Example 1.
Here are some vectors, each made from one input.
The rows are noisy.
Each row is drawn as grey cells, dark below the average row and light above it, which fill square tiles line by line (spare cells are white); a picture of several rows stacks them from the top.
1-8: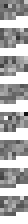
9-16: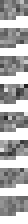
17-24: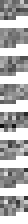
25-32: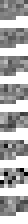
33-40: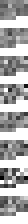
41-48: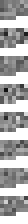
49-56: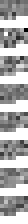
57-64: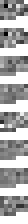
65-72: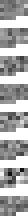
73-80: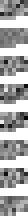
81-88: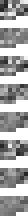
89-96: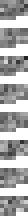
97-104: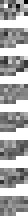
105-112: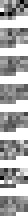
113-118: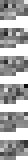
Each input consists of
a list of up to two points on a 6-point circle.
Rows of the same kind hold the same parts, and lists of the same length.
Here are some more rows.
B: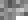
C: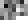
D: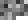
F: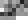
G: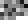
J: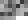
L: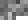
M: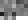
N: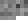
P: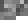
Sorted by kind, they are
B, J, N, P
C, F, G
D, L, M

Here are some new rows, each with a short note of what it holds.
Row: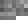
a list of one item
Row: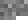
a list of one item
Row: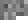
a list of one item
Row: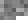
a list of two items
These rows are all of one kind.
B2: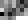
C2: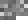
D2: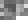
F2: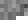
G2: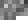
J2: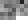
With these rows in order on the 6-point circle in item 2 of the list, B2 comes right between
F2 and J2.
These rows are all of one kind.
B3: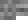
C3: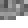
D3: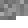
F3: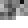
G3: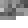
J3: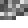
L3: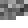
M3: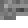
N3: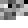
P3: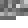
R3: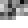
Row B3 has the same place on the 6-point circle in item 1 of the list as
F3, L3, M3 and P3.
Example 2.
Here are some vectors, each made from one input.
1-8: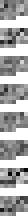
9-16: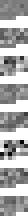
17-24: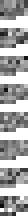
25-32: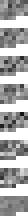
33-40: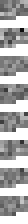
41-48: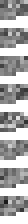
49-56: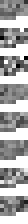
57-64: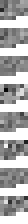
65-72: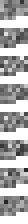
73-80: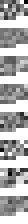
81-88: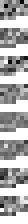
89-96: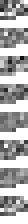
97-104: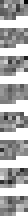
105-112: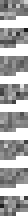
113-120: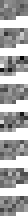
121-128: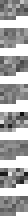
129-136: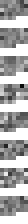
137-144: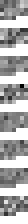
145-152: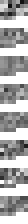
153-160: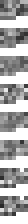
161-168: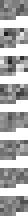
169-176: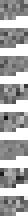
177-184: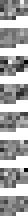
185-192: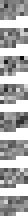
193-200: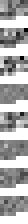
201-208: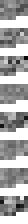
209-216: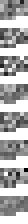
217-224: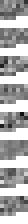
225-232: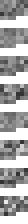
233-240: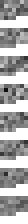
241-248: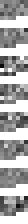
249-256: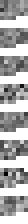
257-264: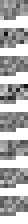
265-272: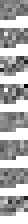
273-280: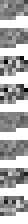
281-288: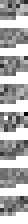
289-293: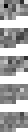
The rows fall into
3 kinds.
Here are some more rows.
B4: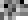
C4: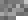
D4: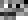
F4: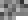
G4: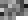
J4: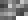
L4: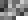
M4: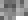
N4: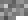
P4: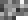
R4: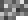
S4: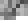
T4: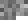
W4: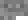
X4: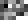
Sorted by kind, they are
B4, C4, F4, G4, M4, N4, R4, W4
D4, J4, L4, P4, T4, X4
S4

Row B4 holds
three true/false values.
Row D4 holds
a point on an 11-point circle.
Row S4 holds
a fixed value.
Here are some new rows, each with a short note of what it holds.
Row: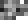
a point on an 11-point circle
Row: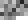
a fixed value
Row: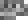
three true/false values
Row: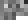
a point on an 11-point circle
